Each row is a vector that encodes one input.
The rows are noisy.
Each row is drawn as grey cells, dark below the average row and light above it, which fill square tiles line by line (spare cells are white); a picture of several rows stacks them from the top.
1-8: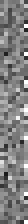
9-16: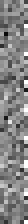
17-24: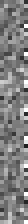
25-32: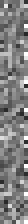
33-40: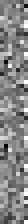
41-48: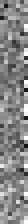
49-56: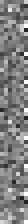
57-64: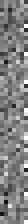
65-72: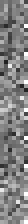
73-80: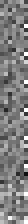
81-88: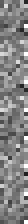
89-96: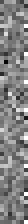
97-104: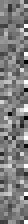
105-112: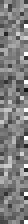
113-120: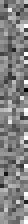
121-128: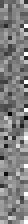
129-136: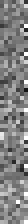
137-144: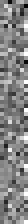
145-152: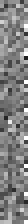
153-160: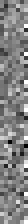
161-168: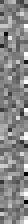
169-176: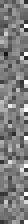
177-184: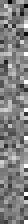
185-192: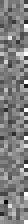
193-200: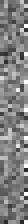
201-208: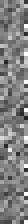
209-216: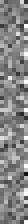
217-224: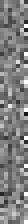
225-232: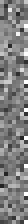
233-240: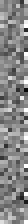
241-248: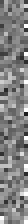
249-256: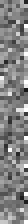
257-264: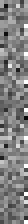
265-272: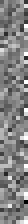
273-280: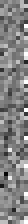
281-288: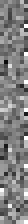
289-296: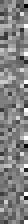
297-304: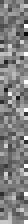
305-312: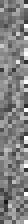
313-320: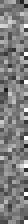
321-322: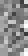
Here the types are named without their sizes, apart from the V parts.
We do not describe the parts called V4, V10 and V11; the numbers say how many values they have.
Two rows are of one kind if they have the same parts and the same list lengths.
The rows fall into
5 kinds.
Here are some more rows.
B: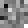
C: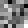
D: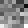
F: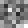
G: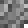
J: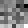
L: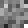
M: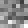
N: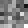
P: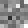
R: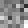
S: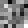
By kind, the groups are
B, F
C, S
D, J, N
G, L
M, P, R

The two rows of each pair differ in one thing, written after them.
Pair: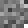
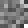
the value of V10
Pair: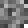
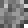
the value of V4
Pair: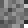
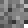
the value of V4
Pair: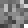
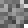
the value of V10
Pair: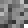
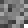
the value of V11
